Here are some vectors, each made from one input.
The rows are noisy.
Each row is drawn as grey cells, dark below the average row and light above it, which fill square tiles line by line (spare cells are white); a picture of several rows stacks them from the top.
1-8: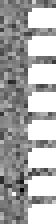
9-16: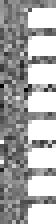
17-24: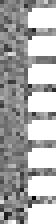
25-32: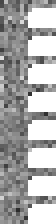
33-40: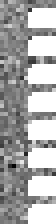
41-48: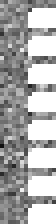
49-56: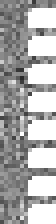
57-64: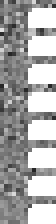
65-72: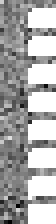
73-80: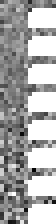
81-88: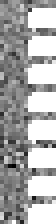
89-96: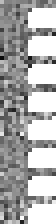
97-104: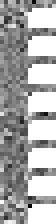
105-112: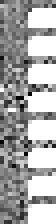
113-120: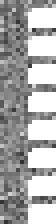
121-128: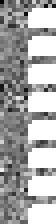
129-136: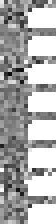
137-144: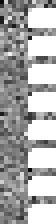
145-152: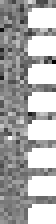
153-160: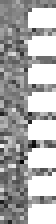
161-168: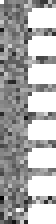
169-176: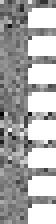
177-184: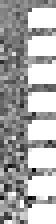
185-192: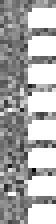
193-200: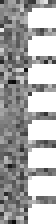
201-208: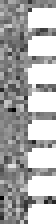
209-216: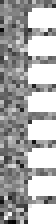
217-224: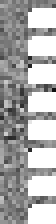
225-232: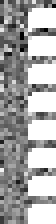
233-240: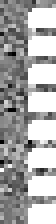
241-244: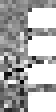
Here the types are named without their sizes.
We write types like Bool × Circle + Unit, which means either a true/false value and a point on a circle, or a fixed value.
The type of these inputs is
List(Line).
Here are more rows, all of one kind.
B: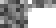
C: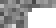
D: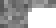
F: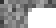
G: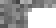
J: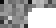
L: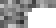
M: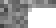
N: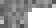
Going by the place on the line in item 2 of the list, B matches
F and M.
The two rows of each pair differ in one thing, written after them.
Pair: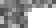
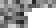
the place on the line in item 2 of the list
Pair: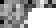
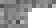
the place on the line in item 1 of the list
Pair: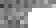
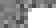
the place on the line in item 1 of the list
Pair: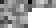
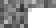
the place on the line in item 2 of the list
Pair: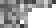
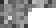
the place on the line in item 1 of the list
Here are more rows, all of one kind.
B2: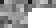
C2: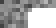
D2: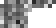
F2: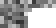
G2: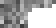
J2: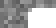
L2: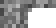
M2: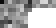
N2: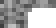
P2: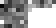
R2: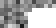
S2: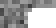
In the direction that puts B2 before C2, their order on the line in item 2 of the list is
L2, P2, G2, S2, M2, F2, D2, J2, B2, C2, N2, R2.
